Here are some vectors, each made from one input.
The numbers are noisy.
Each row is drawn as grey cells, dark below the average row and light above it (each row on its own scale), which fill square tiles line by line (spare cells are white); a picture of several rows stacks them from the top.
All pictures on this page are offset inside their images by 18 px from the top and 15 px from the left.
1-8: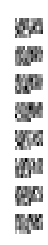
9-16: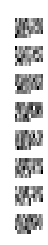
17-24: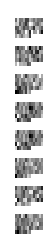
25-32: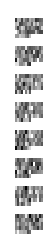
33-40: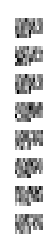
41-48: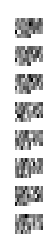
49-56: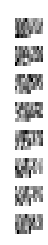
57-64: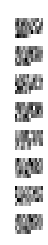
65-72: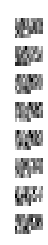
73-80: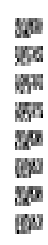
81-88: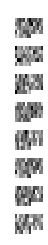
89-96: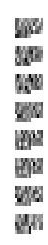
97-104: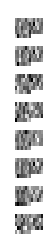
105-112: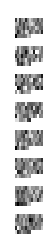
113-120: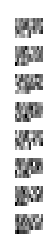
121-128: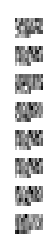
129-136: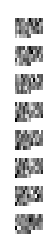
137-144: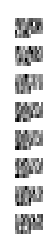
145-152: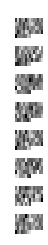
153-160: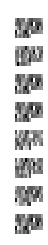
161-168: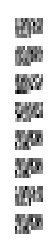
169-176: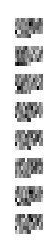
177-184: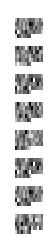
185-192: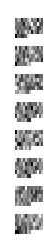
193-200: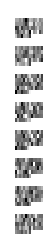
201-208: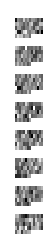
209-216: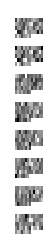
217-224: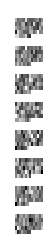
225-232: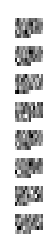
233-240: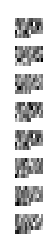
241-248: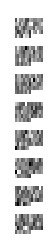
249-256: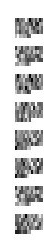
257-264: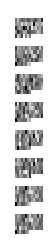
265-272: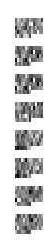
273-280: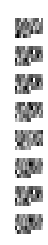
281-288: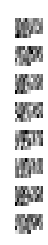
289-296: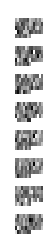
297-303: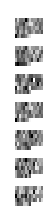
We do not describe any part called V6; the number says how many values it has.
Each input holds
a list of up to two items, each a true/false value and a value of V6.
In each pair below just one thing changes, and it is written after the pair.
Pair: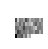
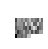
the true/false value in item 2 of the list
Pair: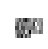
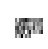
the true/false value in item 1 of the list
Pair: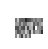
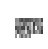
the true/false value in item 2 of the list
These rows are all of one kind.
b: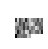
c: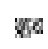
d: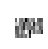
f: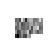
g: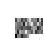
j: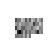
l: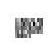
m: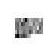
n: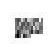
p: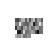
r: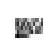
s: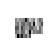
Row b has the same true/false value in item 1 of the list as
c, d, g and l.
